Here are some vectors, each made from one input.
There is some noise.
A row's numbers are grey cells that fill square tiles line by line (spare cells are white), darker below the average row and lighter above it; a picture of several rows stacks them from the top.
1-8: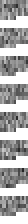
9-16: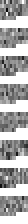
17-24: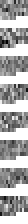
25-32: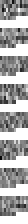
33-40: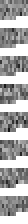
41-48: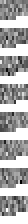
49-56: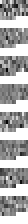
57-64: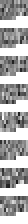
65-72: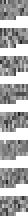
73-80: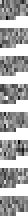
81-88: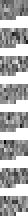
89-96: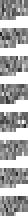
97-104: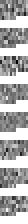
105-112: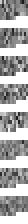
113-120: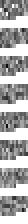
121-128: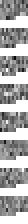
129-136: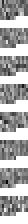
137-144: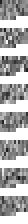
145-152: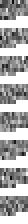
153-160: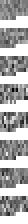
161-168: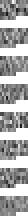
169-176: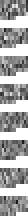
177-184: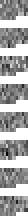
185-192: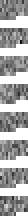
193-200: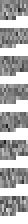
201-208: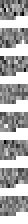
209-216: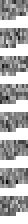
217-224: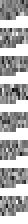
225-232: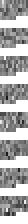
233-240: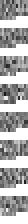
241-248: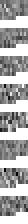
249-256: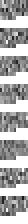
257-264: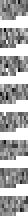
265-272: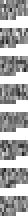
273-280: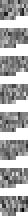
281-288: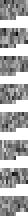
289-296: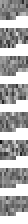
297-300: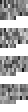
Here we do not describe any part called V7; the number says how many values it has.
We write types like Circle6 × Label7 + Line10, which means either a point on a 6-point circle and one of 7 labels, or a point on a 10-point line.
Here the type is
Bool × Line11 + (Line6 + Tree11) × V7.
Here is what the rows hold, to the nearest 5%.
About 45% of them hold a point on an 11-point line and a true/false value. The rest hold a value of V7, together with either a point on a 6-point line, or a node of an 11-node tree.
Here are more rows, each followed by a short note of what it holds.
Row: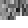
a point on an 11-point line and a true/false value
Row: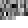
a point on an 11-point line and a true/false value
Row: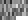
a point on a 6-point line and a value of V7
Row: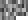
a point on a 6-point line and a value of V7
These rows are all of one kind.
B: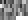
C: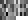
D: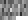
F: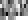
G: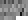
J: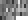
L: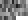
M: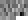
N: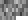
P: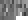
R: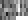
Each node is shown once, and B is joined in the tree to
D and P.
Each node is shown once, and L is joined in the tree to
D and J.
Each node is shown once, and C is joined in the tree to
M.
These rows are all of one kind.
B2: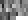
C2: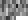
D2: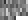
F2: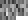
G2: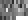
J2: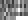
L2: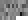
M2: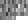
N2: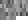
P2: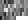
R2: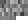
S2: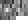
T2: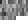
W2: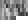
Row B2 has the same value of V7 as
C2, D2, M2 and R2.
